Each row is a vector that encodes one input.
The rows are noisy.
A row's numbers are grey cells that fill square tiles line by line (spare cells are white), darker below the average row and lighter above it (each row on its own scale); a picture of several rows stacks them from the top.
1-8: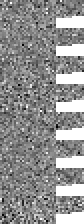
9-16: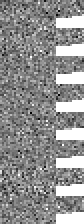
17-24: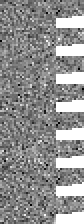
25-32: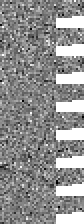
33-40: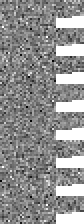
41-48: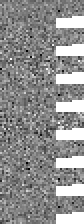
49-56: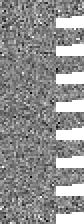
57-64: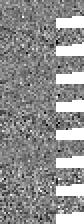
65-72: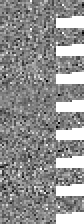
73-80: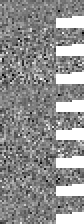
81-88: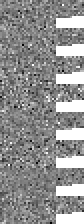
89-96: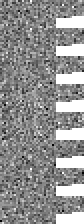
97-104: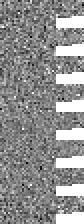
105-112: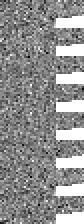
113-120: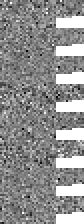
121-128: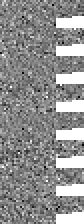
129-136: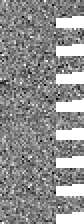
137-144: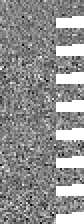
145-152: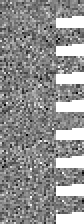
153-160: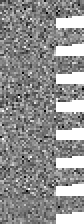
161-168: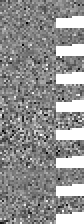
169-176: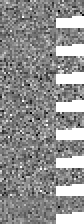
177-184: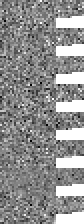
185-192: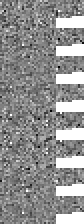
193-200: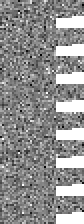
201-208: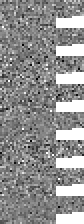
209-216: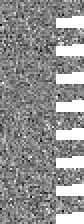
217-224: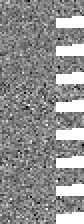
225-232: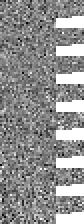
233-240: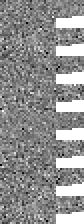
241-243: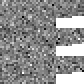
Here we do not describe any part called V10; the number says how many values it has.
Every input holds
either a fixed value, or one of 5 labels, a true/false value and a value of V10.
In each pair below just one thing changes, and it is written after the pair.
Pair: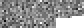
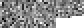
the label
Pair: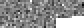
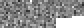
the true/false value
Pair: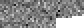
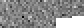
the value of V10
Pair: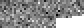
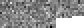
the value of V10
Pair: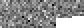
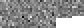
the true/false value
